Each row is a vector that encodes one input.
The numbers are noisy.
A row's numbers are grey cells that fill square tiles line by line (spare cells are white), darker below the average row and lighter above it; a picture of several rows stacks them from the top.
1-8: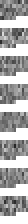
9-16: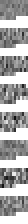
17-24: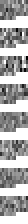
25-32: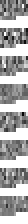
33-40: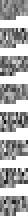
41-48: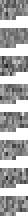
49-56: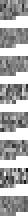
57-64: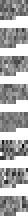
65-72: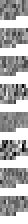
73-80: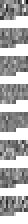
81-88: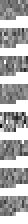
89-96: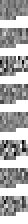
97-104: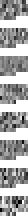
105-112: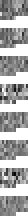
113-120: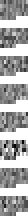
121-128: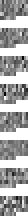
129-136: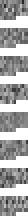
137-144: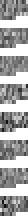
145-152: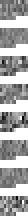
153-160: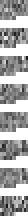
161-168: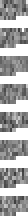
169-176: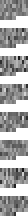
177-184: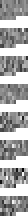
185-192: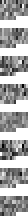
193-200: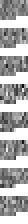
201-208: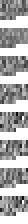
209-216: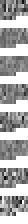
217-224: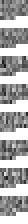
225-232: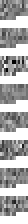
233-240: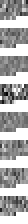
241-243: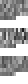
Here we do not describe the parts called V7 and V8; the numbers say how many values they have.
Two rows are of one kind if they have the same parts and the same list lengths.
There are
3 kinds of row.
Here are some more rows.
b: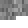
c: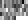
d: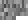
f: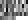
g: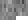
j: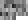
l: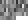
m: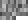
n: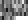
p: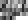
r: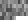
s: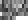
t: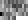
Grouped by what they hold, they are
b, f, m, n, s
c, g, l, p, r
d, j, t

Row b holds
a value of V7 and a value of V8.
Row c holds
a node of a 9-node tree and a value of V8.
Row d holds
a point on a 3-point line, a point on a 4-point line and a true/false value.
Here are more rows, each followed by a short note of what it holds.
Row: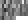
a point on a 3-point line, a point on a 4-point line and a true/false value
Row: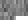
a value of V7 and a value of V8
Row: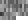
a point on a 3-point line, a point on a 4-point line and a true/false value
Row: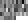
a node of a 9-node tree and a value of V8
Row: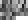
a point on a 3-point line, a point on a 4-point line and a true/false value
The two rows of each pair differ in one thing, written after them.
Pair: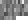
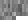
the true/false value
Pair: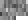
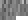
the place on the 4-point line
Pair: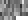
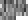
the place on the 3-point line
